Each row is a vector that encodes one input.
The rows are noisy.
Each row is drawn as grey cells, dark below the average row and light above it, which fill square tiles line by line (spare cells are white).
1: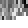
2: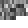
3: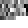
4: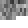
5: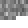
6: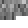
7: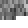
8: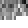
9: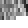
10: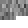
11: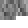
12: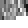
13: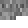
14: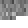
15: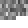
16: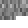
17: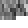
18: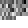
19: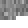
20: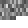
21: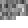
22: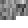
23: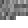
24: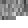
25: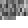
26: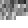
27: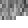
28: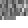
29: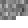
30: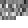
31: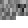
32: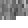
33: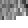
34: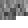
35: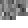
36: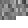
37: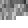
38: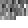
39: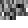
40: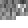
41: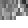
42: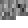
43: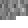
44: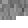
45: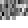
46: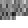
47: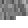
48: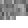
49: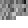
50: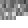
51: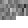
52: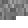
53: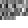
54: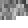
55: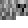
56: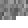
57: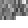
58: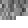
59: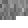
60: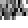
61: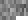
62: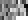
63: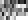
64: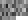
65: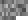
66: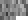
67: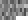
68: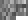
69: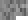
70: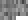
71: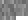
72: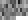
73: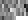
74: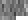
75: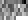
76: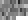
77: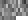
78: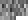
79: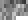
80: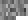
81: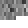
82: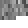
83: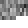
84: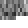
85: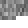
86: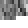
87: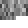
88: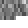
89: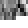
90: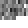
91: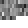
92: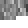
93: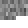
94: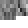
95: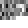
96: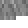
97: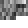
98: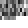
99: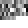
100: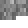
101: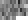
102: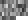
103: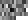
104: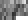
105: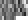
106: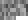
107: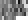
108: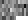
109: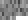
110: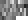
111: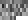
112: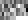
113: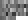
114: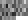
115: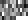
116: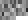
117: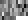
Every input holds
four true/false values.
